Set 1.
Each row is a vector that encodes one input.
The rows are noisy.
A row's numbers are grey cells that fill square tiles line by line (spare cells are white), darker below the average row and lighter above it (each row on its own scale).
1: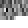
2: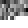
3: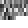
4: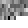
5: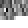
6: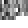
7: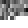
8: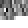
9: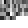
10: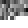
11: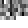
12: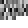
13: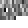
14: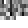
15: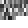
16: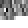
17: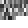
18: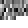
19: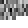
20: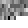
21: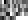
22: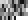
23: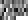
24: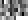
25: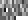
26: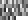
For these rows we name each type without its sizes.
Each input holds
three true/false values.
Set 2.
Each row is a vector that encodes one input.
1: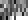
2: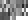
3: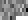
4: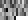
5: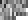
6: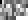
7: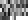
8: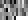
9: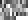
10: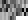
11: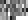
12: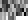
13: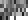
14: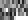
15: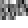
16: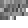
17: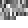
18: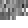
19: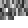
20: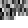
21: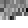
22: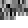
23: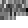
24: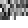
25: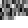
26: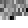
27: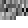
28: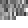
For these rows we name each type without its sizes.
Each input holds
three true/false values.
